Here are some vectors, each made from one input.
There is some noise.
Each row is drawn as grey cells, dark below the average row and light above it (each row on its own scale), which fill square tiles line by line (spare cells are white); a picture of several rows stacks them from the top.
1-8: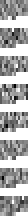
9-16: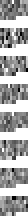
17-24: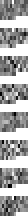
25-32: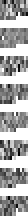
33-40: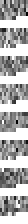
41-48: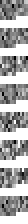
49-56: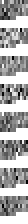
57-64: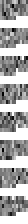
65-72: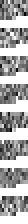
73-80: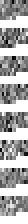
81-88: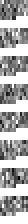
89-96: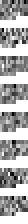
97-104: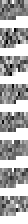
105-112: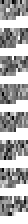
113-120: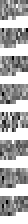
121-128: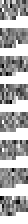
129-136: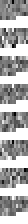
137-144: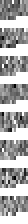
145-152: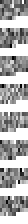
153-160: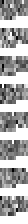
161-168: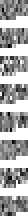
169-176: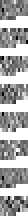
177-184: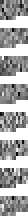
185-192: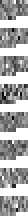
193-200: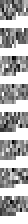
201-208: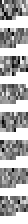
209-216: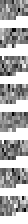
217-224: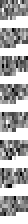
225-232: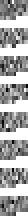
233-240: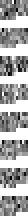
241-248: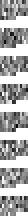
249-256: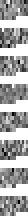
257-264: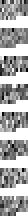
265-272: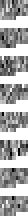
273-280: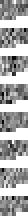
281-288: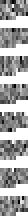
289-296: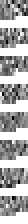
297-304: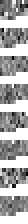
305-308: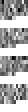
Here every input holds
four true/false values, together with either a point on a 10-point circle, or a point on a 10-point line.
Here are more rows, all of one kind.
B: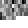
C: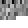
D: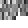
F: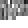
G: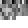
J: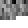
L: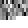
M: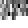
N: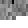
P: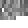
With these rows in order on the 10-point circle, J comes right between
G and N.
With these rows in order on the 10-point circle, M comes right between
B and L.
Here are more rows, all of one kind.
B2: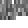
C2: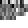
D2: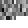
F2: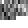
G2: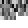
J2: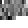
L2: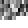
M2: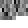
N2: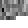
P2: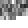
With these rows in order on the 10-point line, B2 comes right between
M2 and P2.
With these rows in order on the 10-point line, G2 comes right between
C2 and M2.
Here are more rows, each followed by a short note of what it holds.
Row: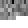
a point on a 10-point circle and four true/false values
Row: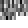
a point on a 10-point line and four true/false values
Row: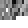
a point on a 10-point circle and four true/false values
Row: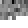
a point on a 10-point circle and four true/false values
